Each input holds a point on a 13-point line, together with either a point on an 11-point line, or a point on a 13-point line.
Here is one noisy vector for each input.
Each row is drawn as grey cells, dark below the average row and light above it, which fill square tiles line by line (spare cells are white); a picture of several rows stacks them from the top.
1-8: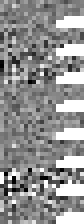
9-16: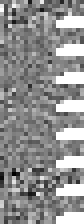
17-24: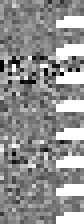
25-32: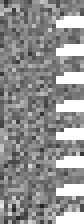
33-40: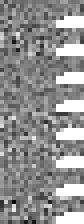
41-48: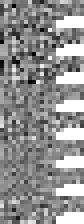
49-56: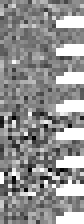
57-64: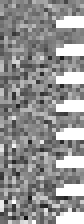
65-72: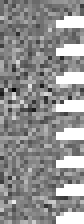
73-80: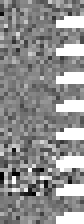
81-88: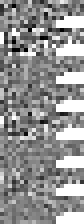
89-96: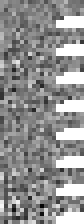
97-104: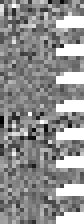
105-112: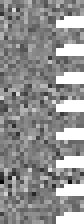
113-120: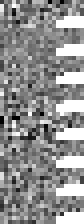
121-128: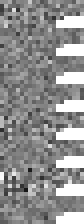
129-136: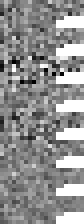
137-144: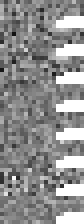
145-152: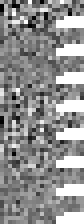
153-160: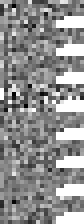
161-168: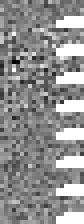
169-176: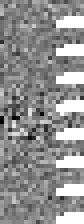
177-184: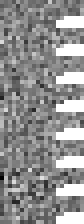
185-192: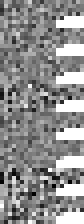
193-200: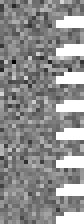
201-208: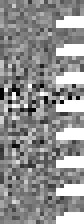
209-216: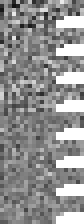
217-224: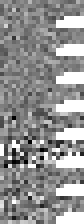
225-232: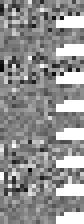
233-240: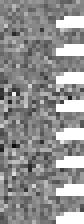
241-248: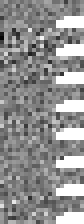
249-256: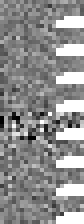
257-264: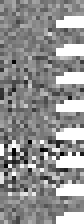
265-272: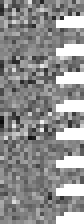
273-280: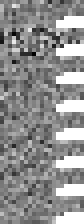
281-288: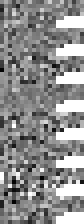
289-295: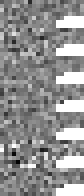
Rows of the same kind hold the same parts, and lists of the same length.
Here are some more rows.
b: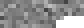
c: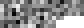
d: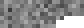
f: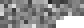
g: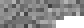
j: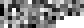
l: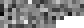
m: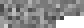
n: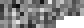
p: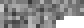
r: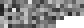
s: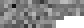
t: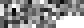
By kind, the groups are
b, f, n, t
c, d, g, j, l, m, p, r, s

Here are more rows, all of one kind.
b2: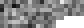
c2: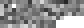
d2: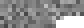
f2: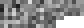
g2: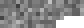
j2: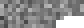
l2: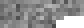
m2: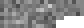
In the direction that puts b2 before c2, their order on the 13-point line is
d2, b2, m2, f2, l2, c2, g2, j2.
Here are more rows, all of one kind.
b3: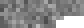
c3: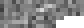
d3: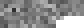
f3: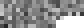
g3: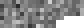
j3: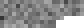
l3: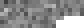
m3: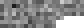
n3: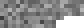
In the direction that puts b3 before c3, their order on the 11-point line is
f3, j3, m3, n3, g3, b3, d3, c3, l3.
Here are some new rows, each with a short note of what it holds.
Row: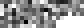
a point on an 11-point line and a point on a 13-point line
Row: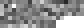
a point on an 11-point line and a point on a 13-point line
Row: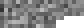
a point on an 11-point line and a point on a 13-point line
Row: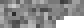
a point on each of two 13-point lines
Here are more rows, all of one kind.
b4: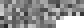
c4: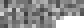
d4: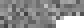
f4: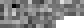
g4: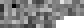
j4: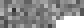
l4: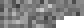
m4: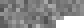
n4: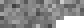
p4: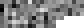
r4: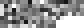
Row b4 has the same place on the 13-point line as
d4, f4 and g4.
